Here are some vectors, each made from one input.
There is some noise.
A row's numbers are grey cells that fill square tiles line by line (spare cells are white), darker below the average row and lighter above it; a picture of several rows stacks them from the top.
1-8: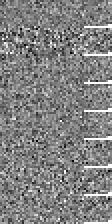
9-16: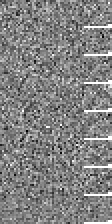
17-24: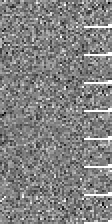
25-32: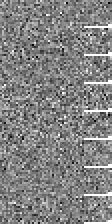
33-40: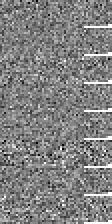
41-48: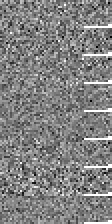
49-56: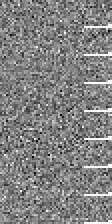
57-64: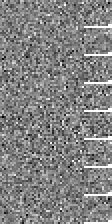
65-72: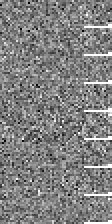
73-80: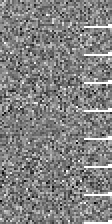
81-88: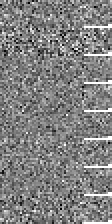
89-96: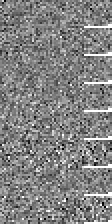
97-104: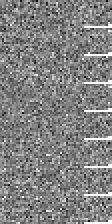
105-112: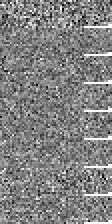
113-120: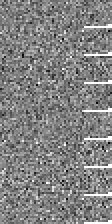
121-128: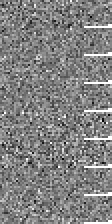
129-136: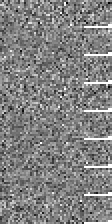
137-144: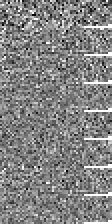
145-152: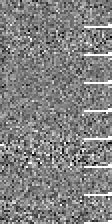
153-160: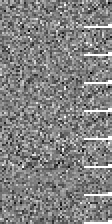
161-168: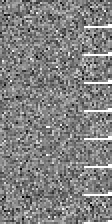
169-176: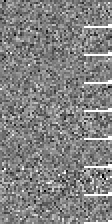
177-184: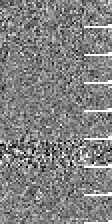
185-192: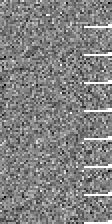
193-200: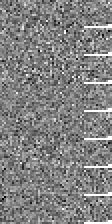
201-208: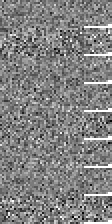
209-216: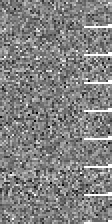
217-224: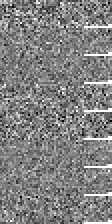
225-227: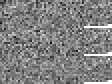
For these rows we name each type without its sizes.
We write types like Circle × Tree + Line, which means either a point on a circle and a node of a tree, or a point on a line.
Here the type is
(Bool × Bool × Bool + Unit) × Label × Label + List(Line).
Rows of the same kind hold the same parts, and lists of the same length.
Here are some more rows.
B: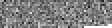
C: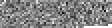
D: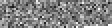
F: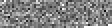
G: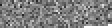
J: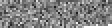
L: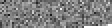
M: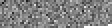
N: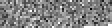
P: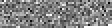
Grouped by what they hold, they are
B, L, M
C, D, J
F, P
G
N

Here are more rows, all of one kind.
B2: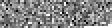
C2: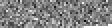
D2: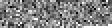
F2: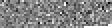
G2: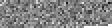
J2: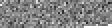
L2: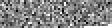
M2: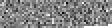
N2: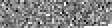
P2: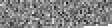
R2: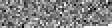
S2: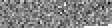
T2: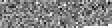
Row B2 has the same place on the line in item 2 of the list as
C2, M2 and N2.
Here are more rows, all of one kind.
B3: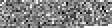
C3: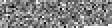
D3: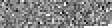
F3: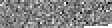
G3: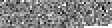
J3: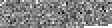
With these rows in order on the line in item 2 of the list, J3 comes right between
B3 and G3.
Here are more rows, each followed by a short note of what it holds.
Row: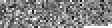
the empty list
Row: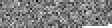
two labels
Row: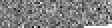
two labels and three true/false values
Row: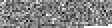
a list of one item
